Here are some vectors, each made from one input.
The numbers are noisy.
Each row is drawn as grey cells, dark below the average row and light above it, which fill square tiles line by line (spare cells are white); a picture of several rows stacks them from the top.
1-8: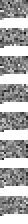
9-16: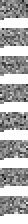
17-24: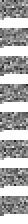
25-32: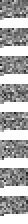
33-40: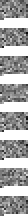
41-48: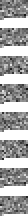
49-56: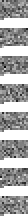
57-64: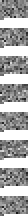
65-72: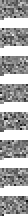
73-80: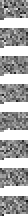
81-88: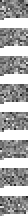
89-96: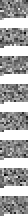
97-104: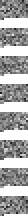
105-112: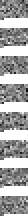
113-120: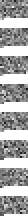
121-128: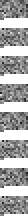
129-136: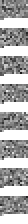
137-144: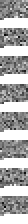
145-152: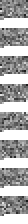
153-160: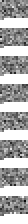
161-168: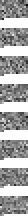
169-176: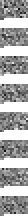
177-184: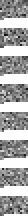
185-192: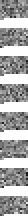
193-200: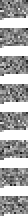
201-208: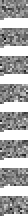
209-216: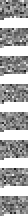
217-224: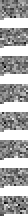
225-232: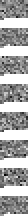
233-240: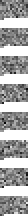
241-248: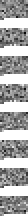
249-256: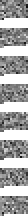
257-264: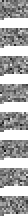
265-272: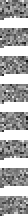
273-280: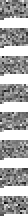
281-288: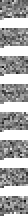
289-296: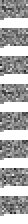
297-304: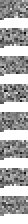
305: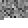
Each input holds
either one of 8 labels and a true/false value, or one of 12 labels, or a point on an 8-point line.
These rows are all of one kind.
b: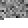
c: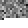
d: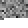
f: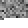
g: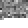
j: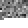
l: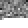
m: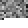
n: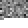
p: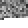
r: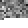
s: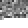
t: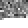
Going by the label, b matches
d, f and g.
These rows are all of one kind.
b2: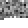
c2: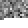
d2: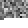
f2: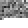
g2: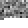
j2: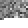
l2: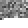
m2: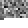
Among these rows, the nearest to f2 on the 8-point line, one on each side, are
g2 and l2.
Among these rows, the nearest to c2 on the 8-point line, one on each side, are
d2 and j2.
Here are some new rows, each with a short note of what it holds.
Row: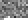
one of 12 labels
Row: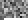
a point on an 8-point line
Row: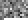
a point on an 8-point line
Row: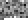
a point on an 8-point line
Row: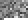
a point on an 8-point line
